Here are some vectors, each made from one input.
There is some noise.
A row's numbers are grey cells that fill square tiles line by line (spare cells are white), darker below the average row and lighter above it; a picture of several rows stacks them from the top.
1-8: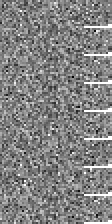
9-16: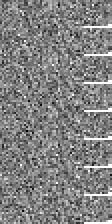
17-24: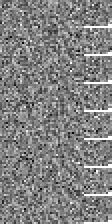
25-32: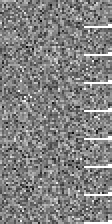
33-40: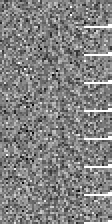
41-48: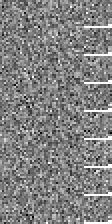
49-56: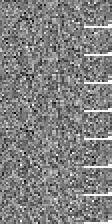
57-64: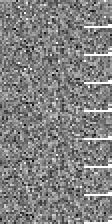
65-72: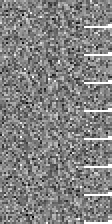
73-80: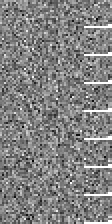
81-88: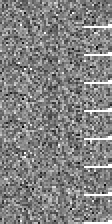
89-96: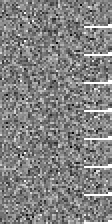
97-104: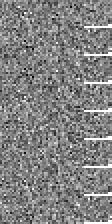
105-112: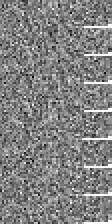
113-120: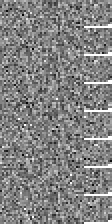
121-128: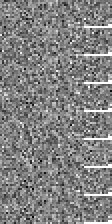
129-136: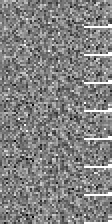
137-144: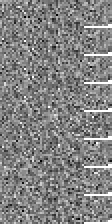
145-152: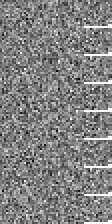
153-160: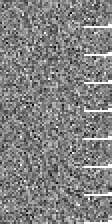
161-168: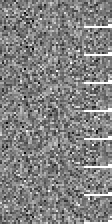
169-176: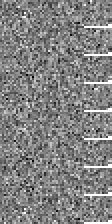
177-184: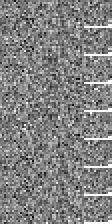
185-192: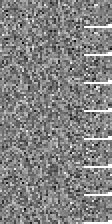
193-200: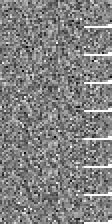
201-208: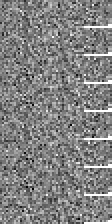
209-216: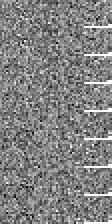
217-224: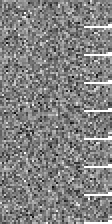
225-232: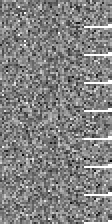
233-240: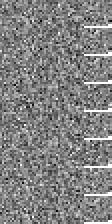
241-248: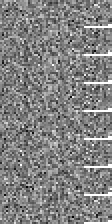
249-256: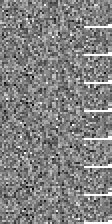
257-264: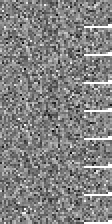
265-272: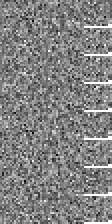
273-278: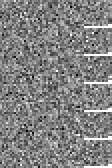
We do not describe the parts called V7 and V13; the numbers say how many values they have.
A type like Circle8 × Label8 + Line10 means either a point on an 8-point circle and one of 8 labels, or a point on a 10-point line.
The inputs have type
Bool × V13 + (Circle8 + Unit) × V7.
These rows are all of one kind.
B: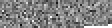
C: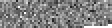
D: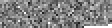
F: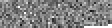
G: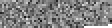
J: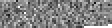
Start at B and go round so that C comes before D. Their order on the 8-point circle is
B, C, G, J, D, F.
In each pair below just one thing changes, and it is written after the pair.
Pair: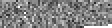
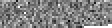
the place on the 8-point circle
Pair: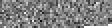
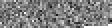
the value of V7
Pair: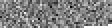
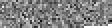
the value of V7
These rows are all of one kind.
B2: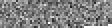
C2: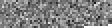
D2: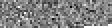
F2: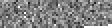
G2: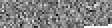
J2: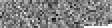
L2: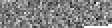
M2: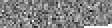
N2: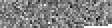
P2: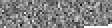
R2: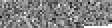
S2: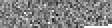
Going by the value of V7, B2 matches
C2, L2, N2 and S2.
